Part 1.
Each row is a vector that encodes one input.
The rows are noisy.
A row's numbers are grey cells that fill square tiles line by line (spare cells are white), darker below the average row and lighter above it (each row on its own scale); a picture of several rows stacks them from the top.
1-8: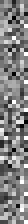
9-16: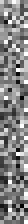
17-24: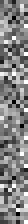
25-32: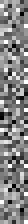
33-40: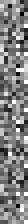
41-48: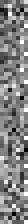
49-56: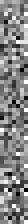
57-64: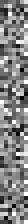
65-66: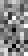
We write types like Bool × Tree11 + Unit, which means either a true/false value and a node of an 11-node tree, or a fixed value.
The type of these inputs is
Bool × Bool × Bool + Unit.
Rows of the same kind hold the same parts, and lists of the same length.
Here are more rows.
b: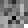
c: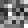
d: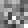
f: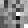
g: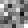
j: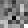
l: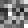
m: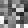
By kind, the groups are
b, d, f, g, j, m
c, l

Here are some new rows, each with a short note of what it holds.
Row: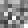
three true/false values
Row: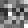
a fixed value
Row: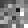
three true/false values
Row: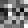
a fixed value
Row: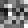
a fixed value
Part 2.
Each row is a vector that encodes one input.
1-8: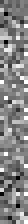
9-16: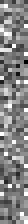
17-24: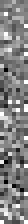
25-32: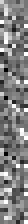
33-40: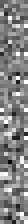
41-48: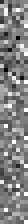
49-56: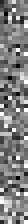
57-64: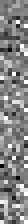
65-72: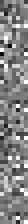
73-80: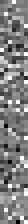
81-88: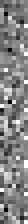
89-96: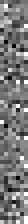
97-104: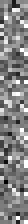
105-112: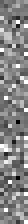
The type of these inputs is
Bool × Bool × Bool + Unit.
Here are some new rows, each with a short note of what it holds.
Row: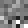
a fixed value
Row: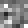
three true/false values
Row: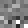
a fixed value
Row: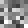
three true/false values
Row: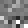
a fixed value
